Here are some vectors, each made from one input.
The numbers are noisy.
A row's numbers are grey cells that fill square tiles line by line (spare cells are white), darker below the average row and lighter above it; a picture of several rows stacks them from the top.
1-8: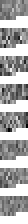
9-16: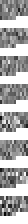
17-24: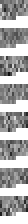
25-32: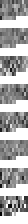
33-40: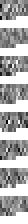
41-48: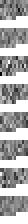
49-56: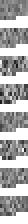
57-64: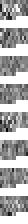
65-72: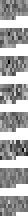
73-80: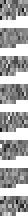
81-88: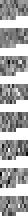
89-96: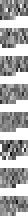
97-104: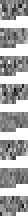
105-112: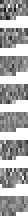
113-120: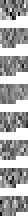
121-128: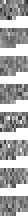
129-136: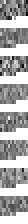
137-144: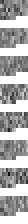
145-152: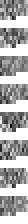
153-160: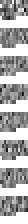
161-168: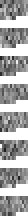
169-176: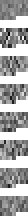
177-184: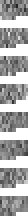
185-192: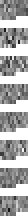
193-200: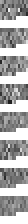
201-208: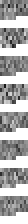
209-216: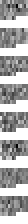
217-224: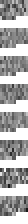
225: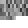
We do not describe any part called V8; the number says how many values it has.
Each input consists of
either a point on a 6-point line, or a point on an 11-point line, or two values of V8.
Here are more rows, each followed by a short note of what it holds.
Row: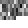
a point on a 6-point line
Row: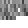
a point on a 6-point line
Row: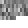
a point on a 6-point line
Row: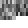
a point on an 11-point line
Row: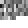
a point on a 6-point line
